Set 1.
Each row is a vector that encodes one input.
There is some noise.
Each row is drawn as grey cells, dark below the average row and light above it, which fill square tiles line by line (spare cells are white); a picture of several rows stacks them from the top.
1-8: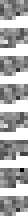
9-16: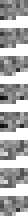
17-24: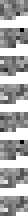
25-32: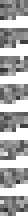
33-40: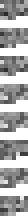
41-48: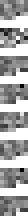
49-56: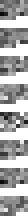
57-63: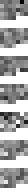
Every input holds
either a fixed value, or three true/false values.
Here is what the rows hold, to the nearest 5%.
About 5% of them hold a fixed value. The rest hold three true/false values.
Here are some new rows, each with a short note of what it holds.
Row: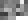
three true/false values
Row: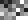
a fixed value
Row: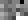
three true/false values
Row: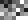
a fixed value
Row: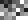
a fixed value
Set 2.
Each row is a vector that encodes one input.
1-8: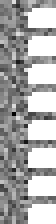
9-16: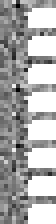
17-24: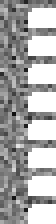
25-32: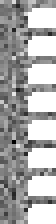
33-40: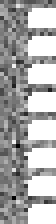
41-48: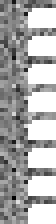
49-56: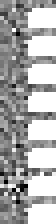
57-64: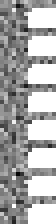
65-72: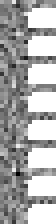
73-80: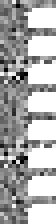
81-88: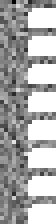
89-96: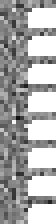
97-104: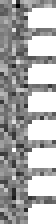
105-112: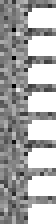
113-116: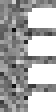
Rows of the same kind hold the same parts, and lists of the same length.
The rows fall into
2 kinds.
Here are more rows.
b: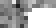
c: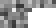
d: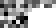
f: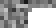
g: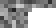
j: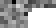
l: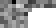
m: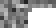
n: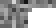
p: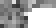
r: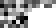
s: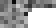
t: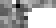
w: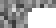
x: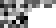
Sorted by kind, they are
b, c, f, g, j, l, m, n, p, s, t, w
d, r, x

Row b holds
a point on a 14-point circle.
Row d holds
a fixed value.
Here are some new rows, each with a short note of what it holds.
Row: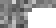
a point on a 14-point circle
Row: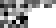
a fixed value
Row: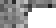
a point on a 14-point circle
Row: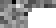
a point on a 14-point circle
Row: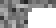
a point on a 14-point circle
